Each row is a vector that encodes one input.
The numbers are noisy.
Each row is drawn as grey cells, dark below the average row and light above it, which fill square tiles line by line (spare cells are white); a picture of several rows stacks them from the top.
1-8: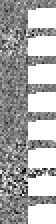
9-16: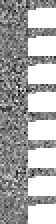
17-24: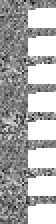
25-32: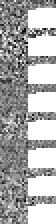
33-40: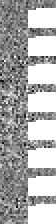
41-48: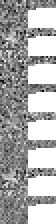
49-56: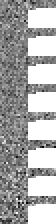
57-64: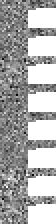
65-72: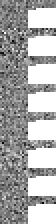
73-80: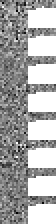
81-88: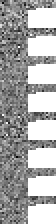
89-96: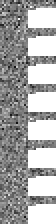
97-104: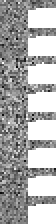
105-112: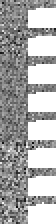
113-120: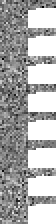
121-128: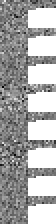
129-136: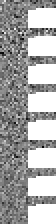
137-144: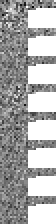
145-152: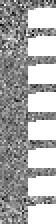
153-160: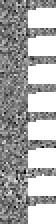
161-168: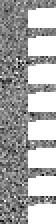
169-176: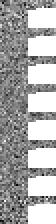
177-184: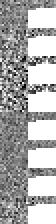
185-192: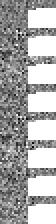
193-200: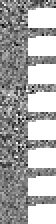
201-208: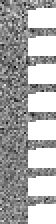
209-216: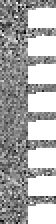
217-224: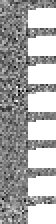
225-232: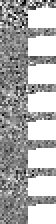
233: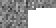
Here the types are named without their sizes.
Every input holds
a list of points on a line.
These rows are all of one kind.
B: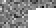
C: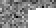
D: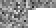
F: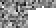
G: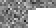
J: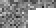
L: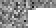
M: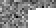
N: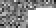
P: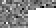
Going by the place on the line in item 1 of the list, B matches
C, J, M and P.
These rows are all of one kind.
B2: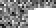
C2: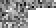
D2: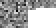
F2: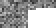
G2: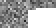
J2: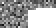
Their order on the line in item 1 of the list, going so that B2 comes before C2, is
B2, J2, F2, G2, D2, C2.
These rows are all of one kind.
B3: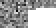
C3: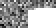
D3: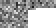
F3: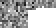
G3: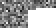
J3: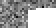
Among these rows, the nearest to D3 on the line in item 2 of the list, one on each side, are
C3 and G3.
